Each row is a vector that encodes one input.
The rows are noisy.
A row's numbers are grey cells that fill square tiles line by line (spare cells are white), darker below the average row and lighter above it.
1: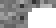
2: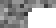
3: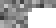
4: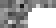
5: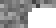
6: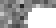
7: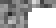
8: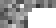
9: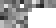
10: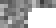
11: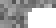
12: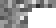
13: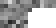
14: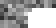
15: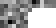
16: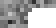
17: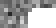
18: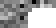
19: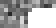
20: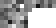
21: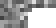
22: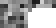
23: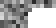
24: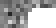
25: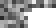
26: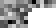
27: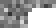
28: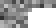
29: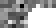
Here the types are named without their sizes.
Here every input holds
a point on a line.
